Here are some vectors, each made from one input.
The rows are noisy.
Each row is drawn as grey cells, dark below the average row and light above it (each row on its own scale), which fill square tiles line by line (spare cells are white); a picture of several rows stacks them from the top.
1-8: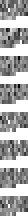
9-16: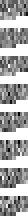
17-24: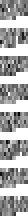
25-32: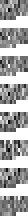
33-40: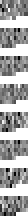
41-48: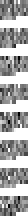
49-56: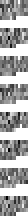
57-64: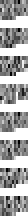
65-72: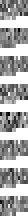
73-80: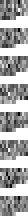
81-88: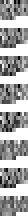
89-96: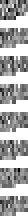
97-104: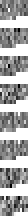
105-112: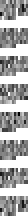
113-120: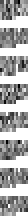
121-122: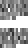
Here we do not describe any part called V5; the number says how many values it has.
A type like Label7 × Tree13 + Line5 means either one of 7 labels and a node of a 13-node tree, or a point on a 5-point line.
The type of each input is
List2(Bool × V5).
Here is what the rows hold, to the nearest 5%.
All of them are lists of up to two items, each a true/false value and a value of V5: about 5% are empty, 45% hold one and 50% two.
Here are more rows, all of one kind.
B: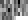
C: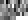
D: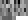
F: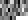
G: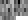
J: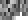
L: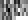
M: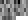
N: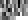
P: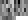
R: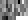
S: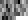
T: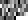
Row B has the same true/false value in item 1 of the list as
F, L, M and S.
